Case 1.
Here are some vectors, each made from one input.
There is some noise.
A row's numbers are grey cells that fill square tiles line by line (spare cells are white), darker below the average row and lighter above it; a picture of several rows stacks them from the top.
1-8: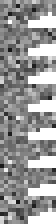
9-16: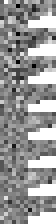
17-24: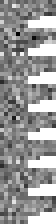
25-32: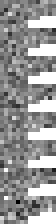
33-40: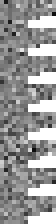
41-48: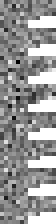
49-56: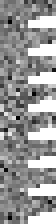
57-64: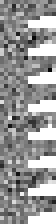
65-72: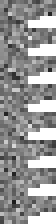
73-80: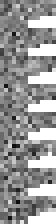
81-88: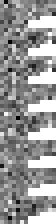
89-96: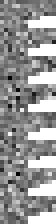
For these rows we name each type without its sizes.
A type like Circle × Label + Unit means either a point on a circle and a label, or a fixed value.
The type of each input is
(Bool × Bool × Bool × Bool + Unit) × Line.
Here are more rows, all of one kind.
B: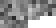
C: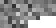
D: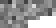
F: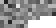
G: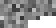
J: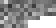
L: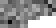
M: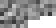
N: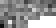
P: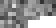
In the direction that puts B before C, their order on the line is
L, M, B, D, P, J, N, G, C, F.
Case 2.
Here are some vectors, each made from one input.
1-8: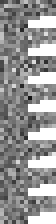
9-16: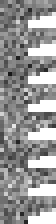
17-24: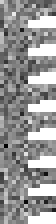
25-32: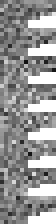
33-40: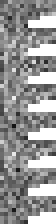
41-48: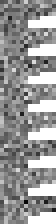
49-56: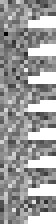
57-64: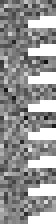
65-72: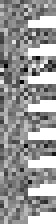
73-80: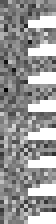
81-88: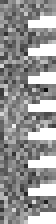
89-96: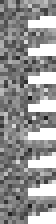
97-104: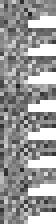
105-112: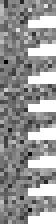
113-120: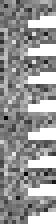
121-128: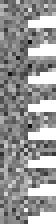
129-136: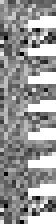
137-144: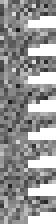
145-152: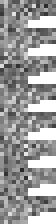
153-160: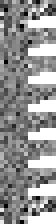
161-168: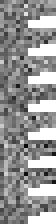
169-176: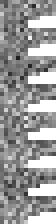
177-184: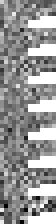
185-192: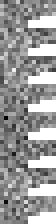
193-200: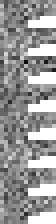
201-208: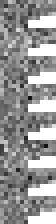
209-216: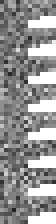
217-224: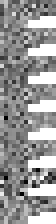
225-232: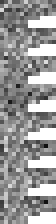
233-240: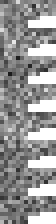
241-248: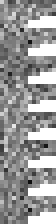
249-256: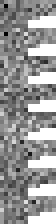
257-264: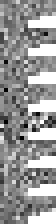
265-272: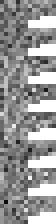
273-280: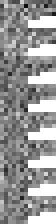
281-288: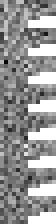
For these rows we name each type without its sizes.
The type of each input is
List(Line).
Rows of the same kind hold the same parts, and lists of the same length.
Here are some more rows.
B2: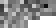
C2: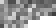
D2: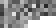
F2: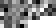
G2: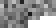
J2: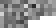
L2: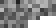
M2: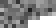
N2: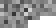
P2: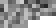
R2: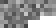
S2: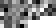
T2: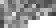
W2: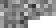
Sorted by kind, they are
B2, C2, D2, P2, T2
F2, S2
G2, J2, L2, M2, N2, R2, W2

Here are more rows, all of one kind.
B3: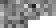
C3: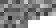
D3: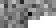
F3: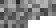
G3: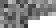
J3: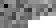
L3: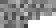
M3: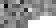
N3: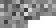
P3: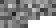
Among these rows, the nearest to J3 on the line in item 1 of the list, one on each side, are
C3 and G3.
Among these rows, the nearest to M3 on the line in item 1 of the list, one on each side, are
D3 and N3.
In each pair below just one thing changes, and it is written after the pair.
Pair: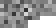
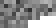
the place on the line in item 1 of the list
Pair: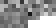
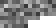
the place on the line in item 1 of the list
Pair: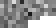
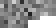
the place on the line in item 2 of the list
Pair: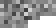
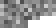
the place on the line in item 2 of the list
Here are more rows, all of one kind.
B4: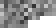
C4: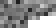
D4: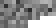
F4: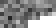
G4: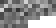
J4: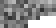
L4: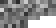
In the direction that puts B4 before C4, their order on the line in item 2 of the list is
D4, J4, B4, C4, L4, F4, G4.
